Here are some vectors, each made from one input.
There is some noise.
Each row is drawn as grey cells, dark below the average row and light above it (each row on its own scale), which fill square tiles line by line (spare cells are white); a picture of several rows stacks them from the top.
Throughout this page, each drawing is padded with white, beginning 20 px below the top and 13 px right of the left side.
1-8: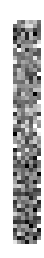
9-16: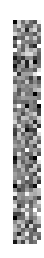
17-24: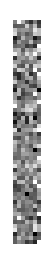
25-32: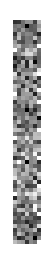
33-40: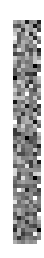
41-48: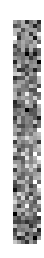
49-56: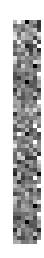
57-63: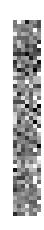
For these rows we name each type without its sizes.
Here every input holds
a list of points on a line.
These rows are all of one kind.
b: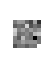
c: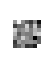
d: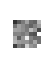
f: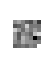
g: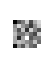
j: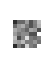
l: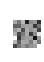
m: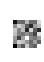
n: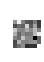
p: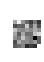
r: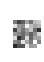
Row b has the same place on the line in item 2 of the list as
g and m.
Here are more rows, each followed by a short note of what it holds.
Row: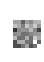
a list of two items
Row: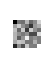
a list of two items
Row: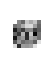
the empty list
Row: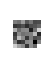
a list of one item
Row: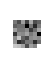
a list of one item
